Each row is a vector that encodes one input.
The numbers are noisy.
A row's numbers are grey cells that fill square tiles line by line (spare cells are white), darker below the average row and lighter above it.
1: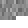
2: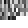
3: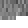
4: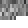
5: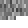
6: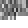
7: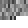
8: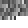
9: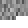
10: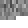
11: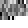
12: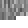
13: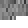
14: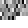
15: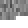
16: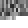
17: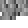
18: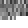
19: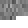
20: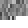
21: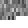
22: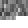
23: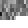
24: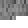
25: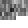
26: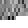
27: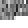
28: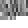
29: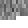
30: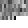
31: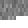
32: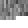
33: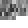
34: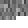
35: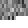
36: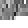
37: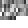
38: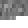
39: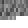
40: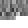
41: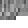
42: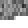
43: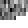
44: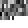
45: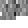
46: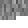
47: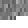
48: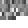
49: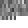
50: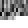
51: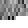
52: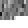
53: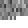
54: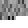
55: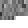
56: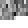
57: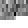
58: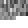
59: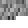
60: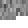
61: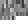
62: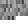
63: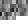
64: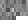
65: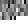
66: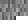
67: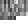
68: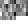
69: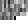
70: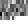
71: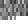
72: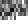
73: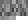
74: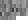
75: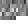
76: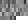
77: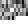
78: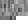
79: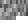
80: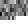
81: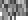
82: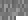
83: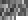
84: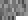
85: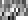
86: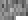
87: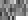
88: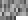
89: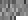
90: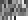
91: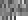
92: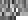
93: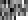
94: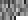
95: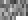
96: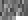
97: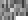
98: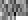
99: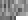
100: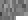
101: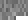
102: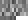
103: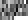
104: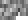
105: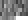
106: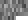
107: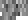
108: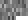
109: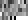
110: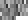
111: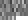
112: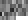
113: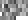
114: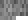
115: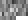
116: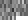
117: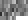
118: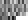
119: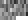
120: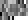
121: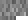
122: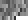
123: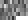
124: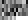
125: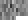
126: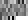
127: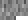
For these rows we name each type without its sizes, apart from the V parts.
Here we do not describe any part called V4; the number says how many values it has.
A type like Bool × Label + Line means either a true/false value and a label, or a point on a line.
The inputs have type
Bool × Circle × List(Line) + V4.
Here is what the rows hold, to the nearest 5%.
About 85% of them hold a point on a circle and a true/false value, together with a list of points on a line. The rest hold a value of V4.
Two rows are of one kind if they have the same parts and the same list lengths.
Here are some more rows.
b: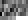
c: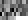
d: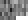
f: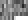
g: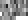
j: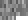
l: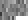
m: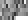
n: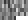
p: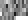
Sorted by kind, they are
b, c, d
f, n
g, m, p
j, l

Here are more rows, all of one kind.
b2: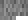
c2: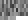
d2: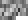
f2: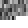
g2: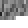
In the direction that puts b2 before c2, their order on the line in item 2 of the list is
d2, b2, g2, f2, c2.
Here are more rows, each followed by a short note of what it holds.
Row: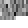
a value of V4
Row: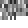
a value of V4
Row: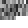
a value of V4
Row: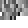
a value of V4
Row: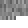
a point on a circle and a true/false value, together with a list of one item
